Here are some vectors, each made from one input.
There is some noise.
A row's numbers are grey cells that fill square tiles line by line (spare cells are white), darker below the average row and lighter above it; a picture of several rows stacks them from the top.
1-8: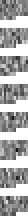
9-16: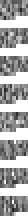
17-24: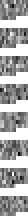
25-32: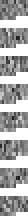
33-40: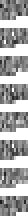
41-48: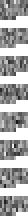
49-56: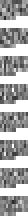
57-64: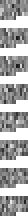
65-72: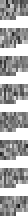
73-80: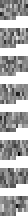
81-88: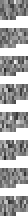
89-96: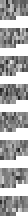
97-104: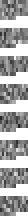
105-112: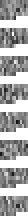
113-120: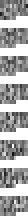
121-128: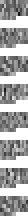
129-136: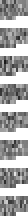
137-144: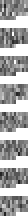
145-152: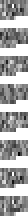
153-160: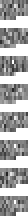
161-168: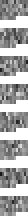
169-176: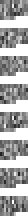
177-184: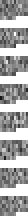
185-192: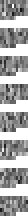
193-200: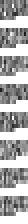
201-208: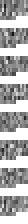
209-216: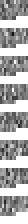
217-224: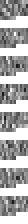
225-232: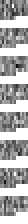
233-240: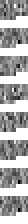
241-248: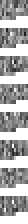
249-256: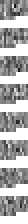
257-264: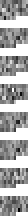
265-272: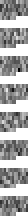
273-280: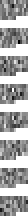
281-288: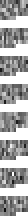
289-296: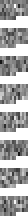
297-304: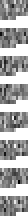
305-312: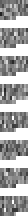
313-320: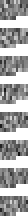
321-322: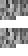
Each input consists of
one of 4 labels and one of 9 labels.
